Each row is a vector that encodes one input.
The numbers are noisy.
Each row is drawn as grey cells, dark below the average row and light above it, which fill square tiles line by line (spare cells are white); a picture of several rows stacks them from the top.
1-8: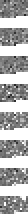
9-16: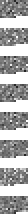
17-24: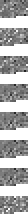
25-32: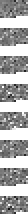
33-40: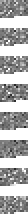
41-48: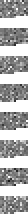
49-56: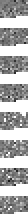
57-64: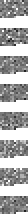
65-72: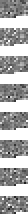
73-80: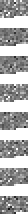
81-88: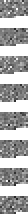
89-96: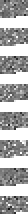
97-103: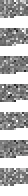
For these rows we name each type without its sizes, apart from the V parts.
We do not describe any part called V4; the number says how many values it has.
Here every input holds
either a point on a line, or a true/false value and a value of V4.
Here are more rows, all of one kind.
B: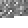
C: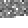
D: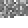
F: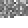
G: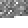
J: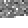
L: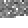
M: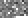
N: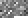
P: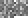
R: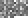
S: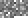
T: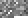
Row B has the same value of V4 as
G, N and T.
